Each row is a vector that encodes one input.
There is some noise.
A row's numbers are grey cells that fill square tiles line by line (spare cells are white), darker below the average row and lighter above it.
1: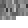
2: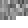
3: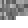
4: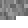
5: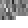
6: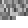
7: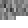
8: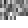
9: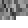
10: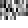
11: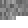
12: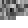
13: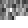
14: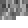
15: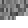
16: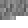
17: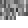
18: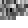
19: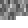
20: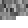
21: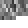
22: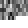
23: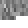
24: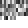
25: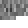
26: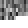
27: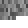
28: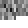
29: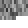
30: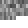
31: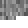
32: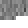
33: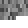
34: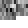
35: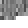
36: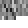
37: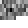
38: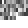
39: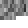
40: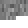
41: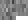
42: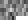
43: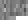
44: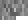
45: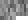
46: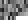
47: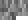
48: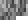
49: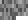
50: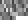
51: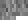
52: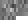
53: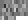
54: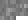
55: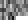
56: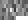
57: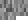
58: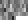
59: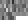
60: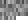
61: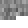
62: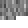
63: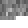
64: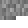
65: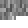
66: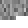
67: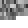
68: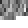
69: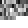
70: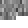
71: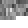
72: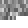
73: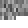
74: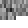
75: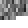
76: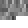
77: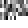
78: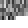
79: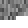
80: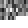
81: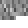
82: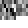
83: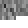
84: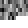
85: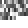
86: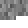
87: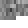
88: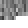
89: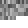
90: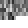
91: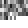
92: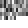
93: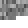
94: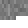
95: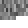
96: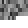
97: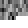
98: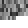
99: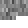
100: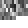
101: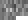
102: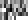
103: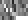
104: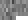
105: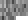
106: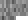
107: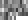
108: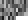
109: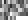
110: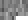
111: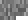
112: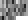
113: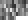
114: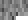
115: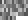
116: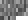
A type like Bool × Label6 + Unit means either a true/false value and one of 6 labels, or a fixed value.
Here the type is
Line5 × List2(Line6).
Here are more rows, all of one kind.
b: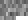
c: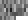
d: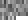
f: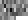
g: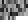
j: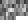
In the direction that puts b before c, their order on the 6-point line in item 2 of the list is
j, b, g, c, d, f.
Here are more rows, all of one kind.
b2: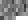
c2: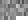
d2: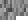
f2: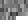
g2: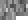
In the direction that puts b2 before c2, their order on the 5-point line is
f2, g2, b2, c2, d2.
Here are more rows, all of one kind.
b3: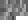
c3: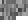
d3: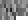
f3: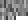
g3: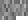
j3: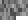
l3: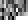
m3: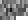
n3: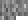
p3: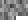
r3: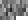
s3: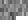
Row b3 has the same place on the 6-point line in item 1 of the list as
l3 and r3.
